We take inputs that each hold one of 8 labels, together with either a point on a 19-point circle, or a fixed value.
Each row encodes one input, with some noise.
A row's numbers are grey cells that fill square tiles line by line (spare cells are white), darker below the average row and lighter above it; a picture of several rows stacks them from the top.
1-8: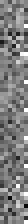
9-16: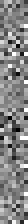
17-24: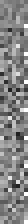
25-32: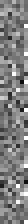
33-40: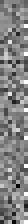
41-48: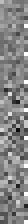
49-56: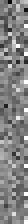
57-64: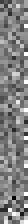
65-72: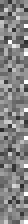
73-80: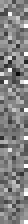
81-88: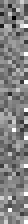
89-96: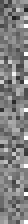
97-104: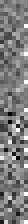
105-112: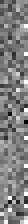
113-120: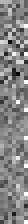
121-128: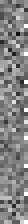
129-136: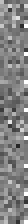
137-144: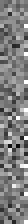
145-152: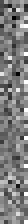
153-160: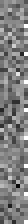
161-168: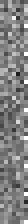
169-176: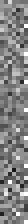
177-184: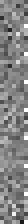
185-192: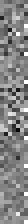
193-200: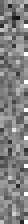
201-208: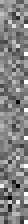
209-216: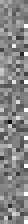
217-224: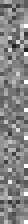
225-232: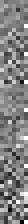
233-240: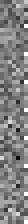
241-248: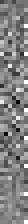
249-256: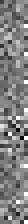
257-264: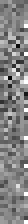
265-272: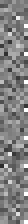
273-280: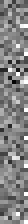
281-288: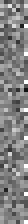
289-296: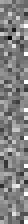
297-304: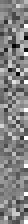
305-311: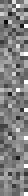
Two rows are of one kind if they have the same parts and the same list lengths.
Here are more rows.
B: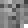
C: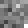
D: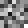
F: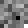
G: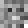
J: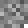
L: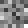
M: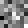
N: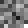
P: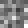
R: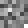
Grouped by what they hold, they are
B, D, G, J, L, M, P, R
C, F, N

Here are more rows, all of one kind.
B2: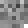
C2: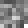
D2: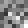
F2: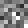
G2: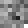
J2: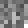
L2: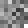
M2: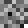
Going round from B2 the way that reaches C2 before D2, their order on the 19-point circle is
B2, C2, M2, J2, F2, G2, D2, L2.
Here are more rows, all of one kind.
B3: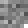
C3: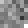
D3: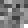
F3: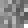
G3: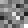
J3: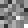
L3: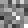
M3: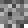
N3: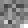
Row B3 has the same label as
F3 and G3.
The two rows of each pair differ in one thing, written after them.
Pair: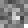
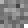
the label
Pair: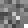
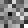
the place on the 19-point circle
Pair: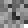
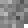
the label
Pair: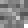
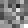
the label
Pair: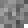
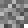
the label
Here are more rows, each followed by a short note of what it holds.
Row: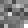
one of 8 labels
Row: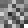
a point on a 19-point circle and one of 8 labels
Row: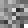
a point on a 19-point circle and one of 8 labels
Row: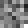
a point on a 19-point circle and one of 8 labels
